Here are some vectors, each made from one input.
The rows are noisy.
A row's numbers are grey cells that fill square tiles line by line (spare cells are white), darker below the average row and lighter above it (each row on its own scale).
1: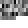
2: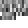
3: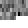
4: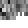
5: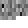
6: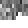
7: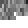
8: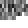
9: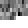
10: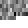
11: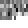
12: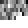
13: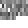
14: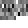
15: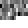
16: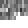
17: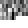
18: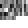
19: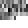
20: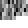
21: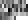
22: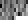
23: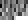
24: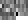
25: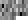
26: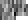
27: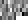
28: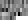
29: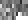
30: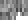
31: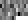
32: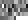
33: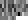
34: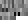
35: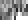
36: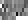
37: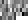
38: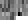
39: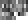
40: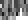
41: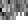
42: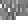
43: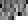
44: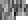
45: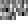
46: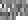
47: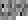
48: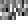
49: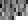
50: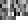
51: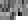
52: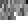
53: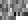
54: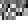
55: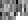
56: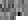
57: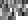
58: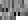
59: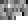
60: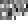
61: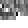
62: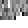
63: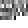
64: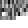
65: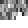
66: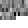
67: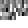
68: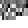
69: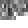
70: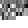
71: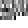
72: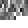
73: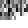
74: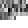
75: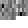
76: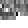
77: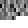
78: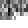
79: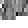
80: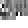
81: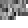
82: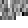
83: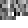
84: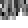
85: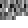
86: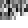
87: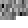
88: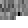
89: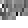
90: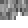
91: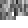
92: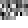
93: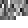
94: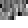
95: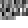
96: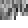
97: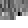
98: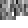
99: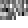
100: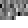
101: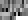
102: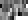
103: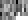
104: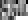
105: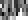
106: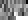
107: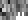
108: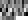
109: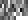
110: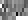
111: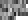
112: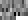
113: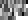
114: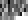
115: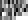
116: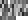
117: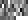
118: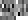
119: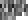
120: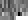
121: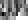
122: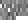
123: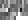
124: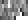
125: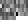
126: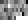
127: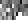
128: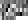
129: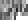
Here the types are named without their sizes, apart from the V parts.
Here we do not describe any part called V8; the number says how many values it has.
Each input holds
a point on a line, together with either four true/false values, or a value of V8.
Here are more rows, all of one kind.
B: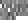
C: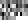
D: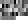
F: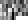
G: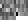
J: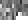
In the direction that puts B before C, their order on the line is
D, F, G, B, J, C.
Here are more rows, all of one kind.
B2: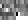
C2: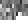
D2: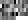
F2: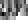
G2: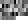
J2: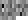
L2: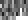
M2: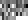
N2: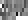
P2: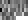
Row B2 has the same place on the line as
C2, M2 and N2.
